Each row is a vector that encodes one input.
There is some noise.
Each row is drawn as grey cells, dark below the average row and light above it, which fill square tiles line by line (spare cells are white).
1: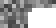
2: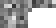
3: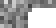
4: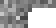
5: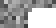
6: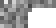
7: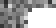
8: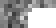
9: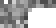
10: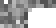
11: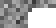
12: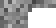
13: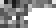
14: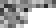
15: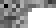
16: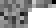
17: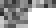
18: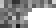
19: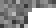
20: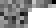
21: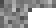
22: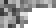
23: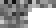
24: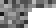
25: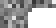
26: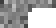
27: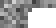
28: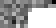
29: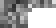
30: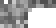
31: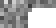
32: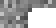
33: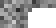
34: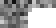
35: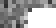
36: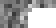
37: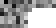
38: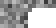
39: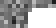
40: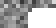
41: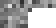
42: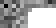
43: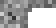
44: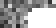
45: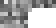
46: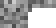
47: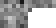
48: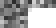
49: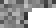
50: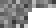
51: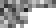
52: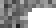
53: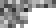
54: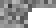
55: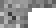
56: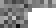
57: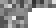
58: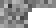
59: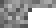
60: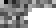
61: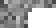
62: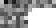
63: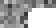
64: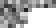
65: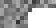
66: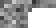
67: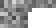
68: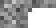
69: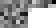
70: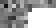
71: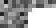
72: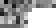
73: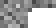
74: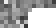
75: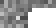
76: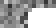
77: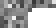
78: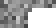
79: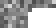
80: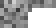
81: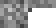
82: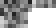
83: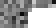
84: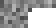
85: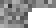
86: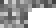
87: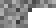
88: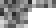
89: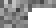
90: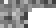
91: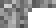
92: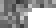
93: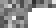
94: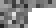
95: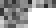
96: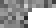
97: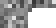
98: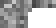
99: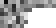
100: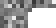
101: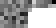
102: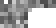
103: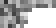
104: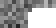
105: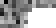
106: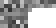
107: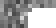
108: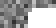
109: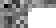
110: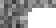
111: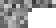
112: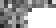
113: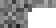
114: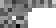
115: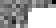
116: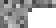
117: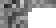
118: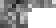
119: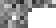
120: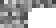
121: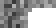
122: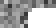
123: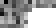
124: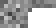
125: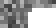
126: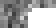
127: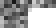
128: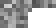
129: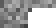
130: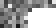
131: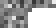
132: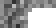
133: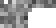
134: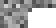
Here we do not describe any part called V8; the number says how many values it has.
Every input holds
a point on a 7-point line, together with either a node of a 9-node tree, or a value of V8.
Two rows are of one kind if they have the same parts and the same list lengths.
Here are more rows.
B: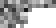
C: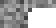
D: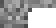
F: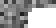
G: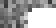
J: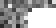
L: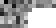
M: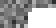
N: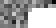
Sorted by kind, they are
B, F, G, J, L, M, N
C, D

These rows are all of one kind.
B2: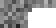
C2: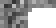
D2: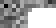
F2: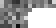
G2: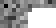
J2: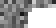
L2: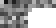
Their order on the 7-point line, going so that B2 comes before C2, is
F2, L2, B2, J2, C2, G2, D2.
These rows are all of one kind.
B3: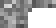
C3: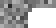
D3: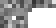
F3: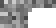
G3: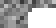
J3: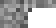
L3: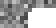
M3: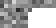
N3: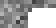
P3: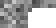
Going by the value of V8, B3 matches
F3, M3 and P3.
